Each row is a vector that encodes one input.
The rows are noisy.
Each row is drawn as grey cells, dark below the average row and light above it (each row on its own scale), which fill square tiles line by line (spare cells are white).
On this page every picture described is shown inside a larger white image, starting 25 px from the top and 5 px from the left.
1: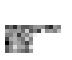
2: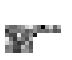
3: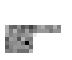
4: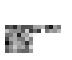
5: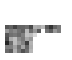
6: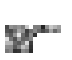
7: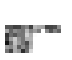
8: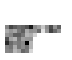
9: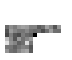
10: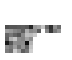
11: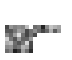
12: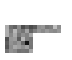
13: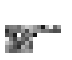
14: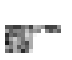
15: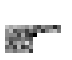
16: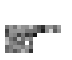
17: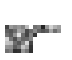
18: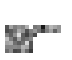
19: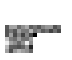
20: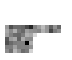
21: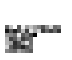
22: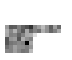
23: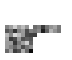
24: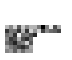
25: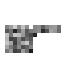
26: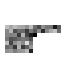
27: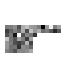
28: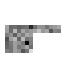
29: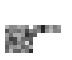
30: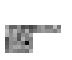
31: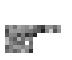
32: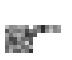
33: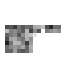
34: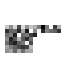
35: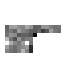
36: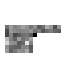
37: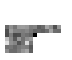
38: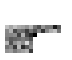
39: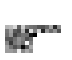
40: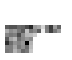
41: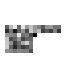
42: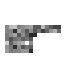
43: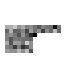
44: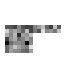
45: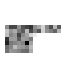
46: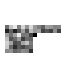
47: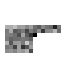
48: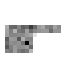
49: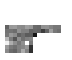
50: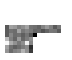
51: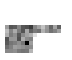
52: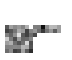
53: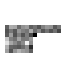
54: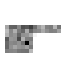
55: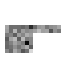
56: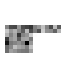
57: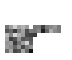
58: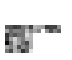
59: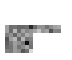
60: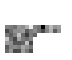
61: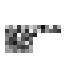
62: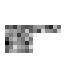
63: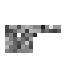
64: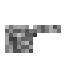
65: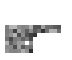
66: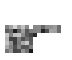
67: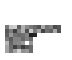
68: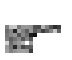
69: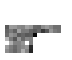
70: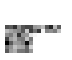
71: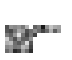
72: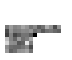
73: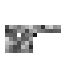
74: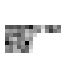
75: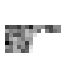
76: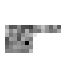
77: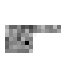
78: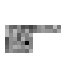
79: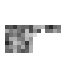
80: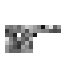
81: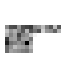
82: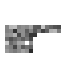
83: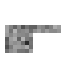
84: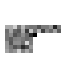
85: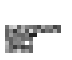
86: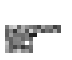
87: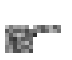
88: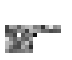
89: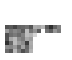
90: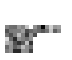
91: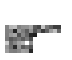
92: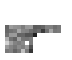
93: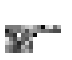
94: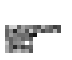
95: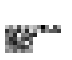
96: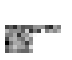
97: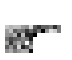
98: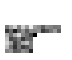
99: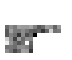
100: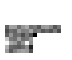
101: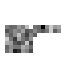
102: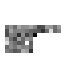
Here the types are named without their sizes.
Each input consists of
a point on a line, together with either a point on a line, or three true/false values.
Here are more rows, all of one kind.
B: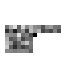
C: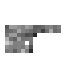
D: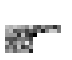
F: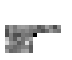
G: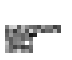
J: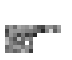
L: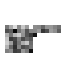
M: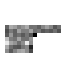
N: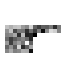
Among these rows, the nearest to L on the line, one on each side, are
D and F.
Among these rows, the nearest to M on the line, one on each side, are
B and F.
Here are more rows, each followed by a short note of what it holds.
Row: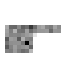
a point on each of two lines
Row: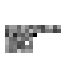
a point on a line and three true/false values
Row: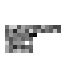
a point on a line and three true/false values
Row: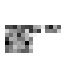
a point on each of two lines
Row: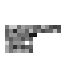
a point on a line and three true/false values
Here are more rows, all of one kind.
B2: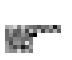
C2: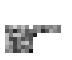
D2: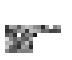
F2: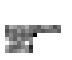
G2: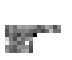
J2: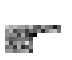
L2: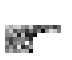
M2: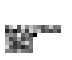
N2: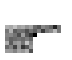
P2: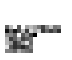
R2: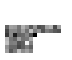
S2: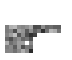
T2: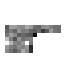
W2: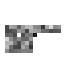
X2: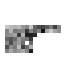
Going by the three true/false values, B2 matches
J2, L2, N2 and X2.
